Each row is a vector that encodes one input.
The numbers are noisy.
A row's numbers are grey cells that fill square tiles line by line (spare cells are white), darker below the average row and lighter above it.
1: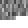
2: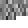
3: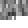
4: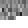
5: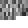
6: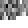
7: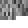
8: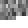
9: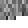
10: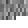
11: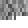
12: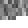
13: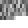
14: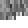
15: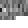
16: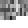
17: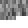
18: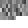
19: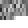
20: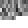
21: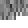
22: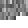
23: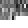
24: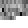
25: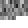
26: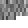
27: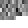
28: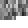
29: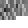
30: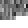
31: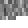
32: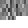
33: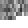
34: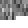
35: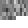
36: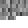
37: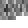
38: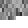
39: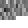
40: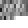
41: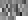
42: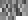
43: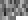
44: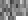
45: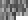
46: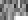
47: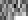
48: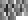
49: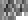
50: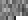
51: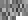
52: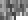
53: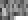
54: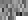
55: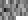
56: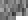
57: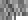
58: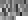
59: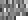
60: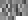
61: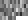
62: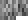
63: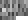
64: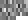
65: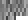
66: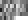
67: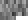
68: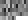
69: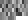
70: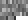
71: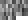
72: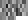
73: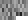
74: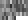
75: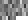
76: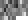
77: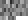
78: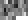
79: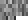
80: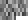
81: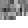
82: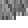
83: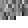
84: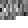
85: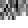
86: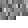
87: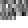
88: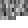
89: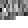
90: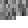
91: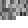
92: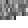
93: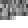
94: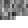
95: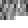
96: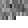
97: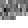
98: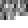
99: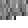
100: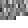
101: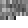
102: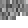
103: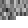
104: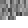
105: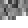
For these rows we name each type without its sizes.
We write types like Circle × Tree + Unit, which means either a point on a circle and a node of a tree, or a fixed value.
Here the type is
List(Line) + Tree.
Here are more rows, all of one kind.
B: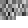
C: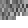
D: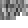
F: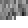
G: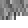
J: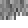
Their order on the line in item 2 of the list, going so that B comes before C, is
F, B, C, D, G, J.
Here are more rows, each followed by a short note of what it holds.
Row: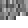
a list of one item
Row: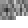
a node of a tree
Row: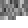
a node of a tree
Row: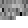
a node of a tree
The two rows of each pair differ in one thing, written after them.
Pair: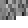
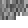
the place on the line in item 1 of the list
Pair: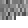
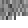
the place on the line in item 2 of the list
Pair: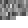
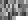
the place on the line in item 2 of the list
